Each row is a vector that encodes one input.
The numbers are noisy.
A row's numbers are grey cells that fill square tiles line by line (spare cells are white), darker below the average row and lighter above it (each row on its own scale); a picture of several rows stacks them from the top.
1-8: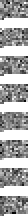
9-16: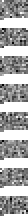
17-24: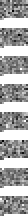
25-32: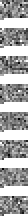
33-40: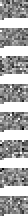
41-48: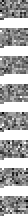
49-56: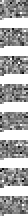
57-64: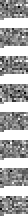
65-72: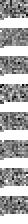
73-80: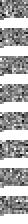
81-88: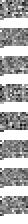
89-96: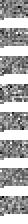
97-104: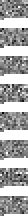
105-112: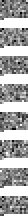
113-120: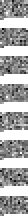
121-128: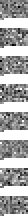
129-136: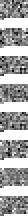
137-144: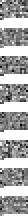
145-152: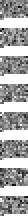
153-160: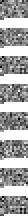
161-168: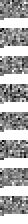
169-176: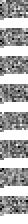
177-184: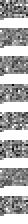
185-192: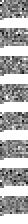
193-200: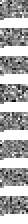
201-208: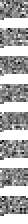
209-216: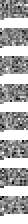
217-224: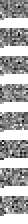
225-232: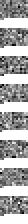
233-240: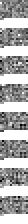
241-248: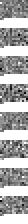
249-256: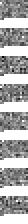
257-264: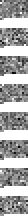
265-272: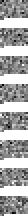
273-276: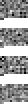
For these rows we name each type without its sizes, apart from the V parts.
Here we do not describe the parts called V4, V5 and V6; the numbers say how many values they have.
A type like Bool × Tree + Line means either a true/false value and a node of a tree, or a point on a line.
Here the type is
Bool × V5 + List(Line) + V4 × V6.
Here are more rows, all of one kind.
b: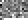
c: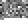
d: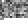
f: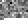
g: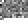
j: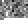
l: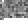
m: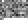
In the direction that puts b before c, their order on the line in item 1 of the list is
g, b, f, l, d, m, c, j.
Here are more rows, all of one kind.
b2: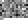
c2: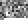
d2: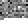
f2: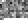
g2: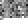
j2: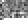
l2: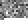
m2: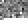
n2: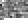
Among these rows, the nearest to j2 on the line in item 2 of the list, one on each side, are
b2 and n2.
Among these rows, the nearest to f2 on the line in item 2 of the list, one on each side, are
c2 and n2.
